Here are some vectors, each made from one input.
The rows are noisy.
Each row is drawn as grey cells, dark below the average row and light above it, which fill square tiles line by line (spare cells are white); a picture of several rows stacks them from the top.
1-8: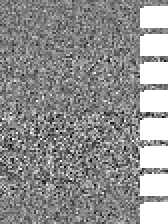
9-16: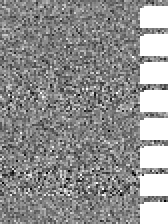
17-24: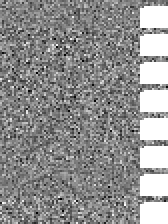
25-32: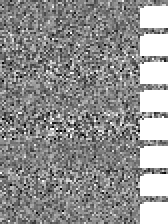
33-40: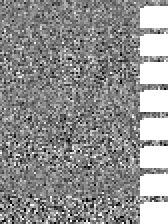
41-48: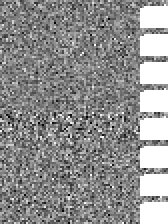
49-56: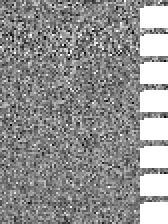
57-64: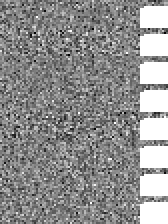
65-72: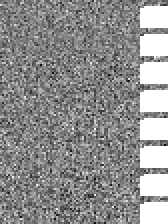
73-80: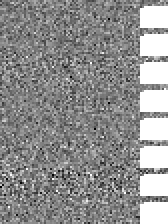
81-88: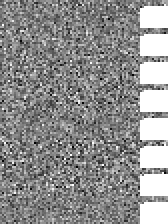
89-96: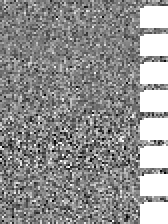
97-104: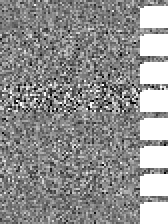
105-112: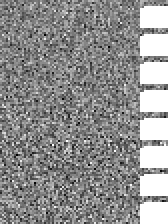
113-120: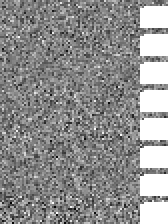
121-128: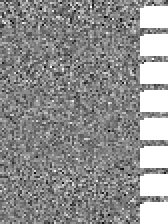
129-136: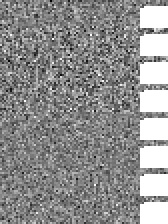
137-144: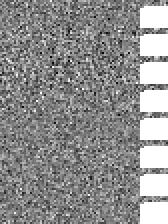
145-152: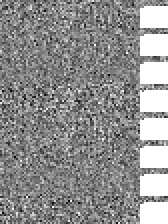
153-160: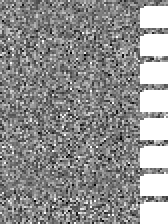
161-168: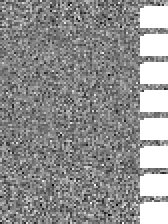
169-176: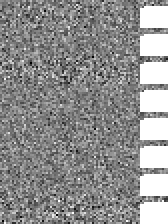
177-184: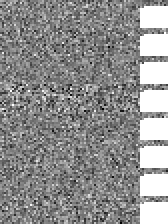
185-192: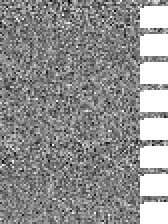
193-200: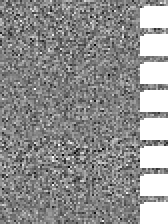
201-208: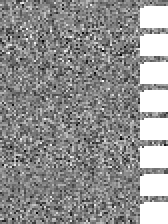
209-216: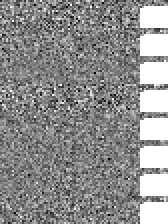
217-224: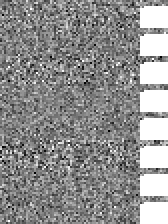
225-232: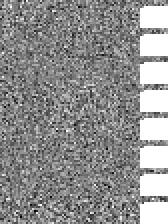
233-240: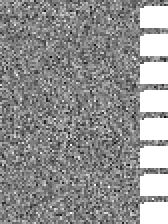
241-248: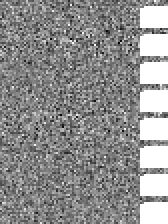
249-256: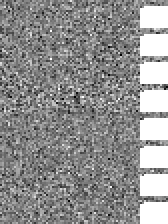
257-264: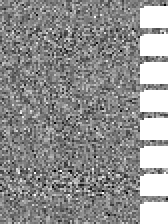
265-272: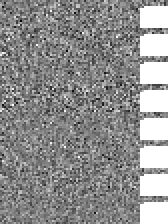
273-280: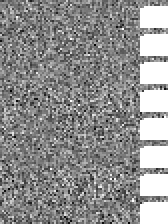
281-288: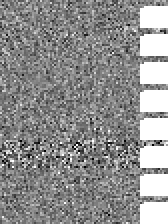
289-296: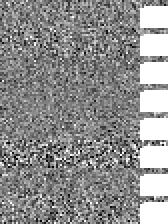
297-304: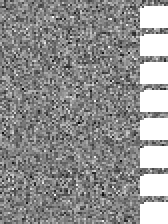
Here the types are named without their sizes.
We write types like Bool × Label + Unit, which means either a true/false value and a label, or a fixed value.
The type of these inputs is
(Circle + Line) × Line.
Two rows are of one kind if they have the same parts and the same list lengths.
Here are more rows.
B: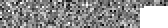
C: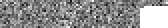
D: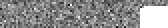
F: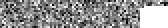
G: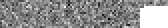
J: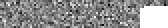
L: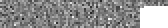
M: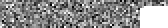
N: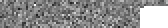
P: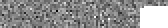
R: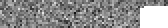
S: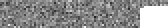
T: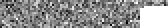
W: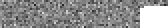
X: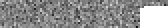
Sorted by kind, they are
B, C, J, L, M, P, R, W, X
D, F, G, N, S, T

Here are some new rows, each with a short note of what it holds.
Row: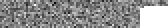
a point on a circle and a point on a line
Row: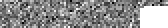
a point on each of two lines
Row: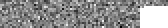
a point on each of two lines
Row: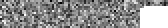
a point on a circle and a point on a line
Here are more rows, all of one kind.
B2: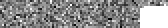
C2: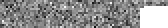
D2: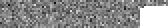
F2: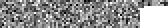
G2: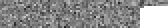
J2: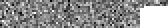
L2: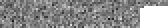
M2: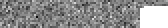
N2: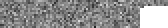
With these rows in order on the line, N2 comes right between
F2 and L2.
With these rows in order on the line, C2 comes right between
J2 and M2.
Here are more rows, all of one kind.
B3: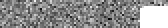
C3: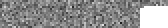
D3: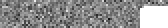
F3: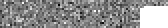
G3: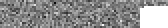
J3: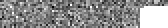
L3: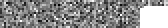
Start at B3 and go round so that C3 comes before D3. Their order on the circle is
B3, J3, L3, F3, C3, G3, D3.
